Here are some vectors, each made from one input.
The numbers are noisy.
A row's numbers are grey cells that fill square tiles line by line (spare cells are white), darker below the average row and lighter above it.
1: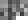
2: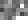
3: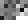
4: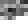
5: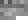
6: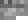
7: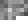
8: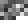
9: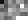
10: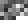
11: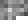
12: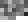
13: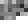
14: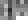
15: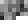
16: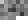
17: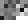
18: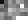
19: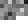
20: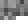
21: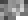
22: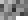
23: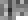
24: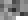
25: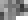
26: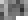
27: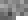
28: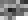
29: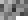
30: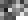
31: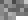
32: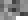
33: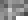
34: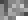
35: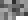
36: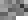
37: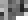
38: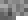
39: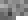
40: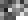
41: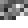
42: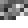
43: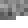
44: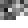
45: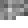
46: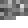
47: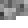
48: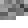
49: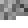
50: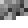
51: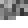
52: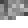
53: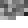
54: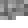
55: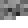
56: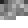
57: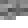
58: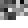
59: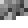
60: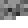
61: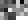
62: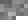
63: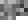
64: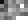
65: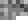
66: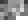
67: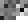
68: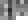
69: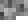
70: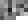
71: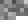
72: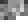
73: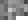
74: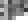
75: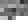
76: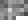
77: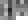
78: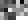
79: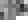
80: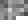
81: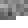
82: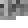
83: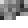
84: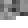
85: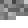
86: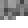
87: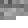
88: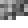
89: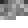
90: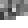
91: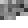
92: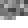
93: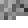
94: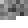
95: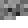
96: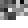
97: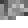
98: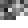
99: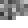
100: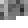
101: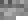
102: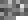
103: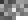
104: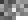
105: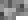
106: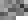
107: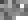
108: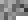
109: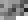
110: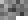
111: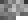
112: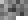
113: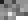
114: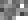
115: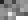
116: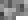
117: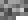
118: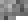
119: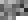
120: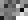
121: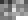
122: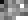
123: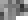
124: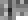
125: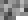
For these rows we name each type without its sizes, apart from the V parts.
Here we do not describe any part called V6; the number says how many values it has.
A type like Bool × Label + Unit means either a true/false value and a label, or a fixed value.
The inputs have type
(Bool × Bool × Bool + Label) × V6 + Line.
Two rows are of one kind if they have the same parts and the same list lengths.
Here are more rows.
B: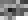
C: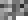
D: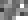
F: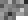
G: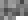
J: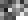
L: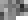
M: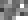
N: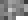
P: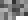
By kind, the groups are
B, D, G, M, P
C, F, L, N
J

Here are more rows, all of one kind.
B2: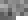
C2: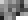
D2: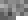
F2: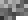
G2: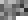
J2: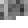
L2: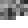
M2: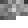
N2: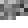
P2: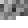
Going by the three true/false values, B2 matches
D2, F2, L2 and M2.
